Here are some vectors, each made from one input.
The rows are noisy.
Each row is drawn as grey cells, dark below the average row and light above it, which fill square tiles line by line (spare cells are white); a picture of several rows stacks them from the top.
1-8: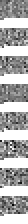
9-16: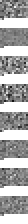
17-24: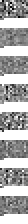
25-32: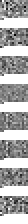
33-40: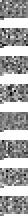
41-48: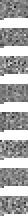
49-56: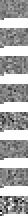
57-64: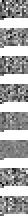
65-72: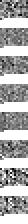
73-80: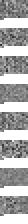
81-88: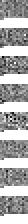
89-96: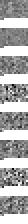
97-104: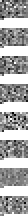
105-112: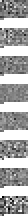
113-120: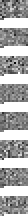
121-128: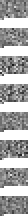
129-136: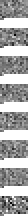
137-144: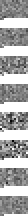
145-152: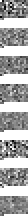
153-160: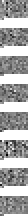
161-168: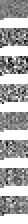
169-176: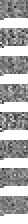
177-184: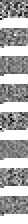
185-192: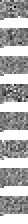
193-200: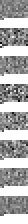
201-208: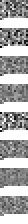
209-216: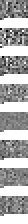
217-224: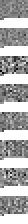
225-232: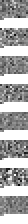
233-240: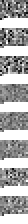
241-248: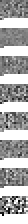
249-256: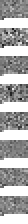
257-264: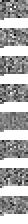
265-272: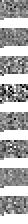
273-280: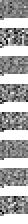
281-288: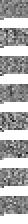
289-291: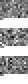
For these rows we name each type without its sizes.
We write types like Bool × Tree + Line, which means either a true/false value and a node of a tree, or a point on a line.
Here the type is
List((Label + Line) × Line).
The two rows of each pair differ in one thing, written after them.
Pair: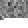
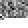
the label in item 1 of the list
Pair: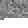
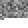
the place on the line in item 1 of the list
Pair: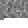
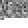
the label in item 1 of the list
